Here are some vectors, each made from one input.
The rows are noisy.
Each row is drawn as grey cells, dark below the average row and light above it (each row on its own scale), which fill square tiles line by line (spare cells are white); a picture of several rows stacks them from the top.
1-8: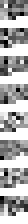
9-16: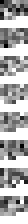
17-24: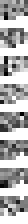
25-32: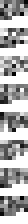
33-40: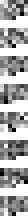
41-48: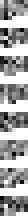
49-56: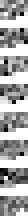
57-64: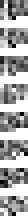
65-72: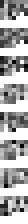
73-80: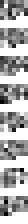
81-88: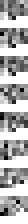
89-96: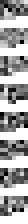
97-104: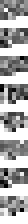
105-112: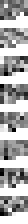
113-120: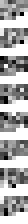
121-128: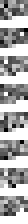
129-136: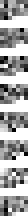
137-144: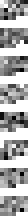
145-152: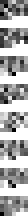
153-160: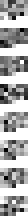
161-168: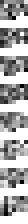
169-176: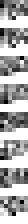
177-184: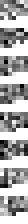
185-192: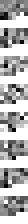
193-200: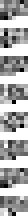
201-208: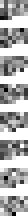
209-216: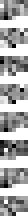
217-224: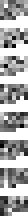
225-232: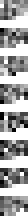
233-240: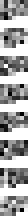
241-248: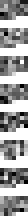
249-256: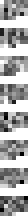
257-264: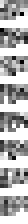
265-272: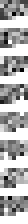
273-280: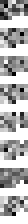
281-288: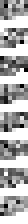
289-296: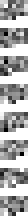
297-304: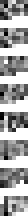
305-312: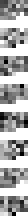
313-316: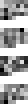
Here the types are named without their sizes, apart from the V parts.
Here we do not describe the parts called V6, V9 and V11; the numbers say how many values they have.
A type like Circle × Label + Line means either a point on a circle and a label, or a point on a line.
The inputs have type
(Bool × Bool × Bool + V9) × (Line + V11) + Label × V6.
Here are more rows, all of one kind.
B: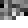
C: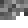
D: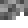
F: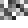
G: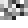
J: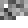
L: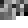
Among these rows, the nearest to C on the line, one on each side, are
D and J.
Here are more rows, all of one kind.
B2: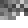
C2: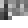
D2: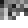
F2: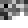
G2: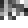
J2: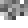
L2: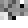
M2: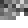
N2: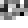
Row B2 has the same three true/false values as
F2 and M2.
